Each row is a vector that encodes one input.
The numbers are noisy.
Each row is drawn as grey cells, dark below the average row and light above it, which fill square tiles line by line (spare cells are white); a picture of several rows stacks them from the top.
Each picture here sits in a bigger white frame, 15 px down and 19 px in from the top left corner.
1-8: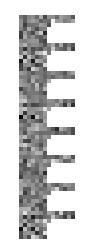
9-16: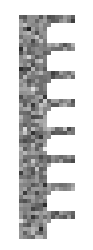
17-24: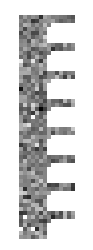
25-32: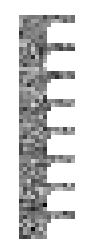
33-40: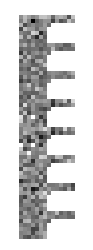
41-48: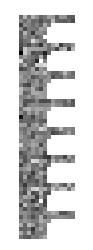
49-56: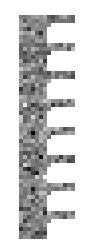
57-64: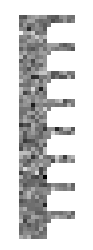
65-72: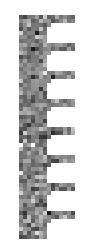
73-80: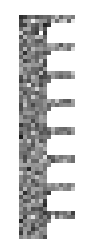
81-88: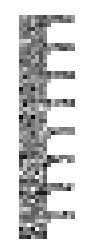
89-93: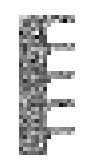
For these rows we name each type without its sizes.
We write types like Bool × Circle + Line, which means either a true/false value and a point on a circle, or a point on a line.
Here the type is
(Circle + Unit) × Line.
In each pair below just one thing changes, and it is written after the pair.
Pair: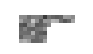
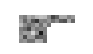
the place on the line
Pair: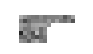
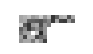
the place on the line
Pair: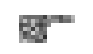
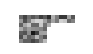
the place on the circle
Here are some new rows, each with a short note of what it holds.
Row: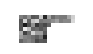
a point on a line
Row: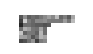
a point on a line
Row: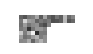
a point on a circle and a point on a line
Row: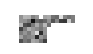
a point on a line
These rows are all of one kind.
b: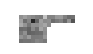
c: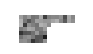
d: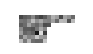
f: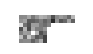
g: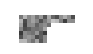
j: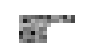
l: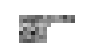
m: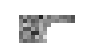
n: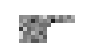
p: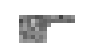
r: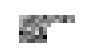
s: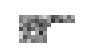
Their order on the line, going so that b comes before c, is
f, s, n, b, m, l, p, j, r, c, g, d.
